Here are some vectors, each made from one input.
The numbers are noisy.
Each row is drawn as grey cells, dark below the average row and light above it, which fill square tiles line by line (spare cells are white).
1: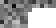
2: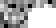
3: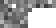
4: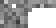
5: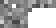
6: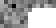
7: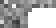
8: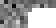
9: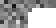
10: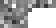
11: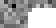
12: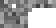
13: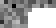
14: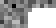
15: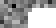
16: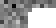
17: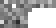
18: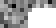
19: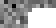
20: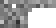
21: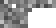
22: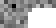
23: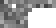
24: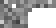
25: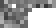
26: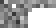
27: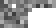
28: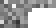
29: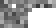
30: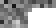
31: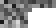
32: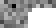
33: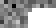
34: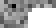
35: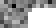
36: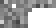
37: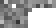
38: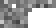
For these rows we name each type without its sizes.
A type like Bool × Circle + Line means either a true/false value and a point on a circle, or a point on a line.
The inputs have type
Bool × Line.
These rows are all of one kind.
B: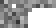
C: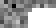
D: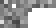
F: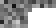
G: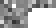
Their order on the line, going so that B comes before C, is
B, F, C, D, G.
